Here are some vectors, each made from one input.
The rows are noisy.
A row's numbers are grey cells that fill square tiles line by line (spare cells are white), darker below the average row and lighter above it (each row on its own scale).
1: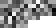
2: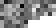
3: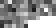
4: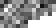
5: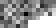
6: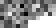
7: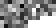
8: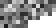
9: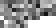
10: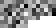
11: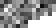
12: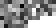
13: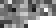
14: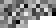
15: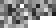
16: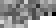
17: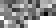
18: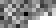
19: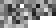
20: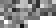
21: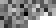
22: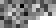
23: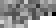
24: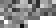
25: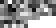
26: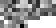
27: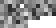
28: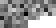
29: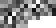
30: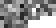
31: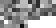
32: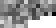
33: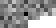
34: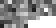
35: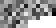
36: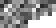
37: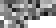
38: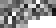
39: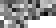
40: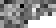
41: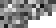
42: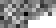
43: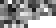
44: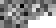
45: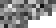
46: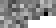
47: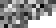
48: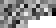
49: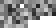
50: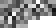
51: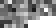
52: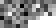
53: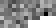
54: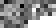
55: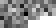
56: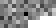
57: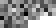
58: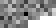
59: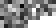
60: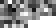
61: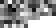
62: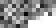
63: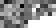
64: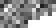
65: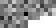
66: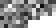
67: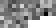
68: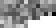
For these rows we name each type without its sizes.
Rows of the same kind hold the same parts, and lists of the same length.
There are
2 kinds of row.
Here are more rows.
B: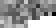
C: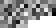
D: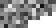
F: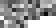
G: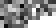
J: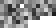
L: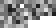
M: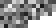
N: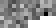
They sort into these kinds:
B, C, F, J, L, N
D, G, M

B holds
a node of a tree.
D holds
three true/false values.
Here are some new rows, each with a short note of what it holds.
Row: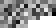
a node of a tree
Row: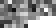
a node of a tree
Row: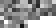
a node of a tree
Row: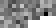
a node of a tree
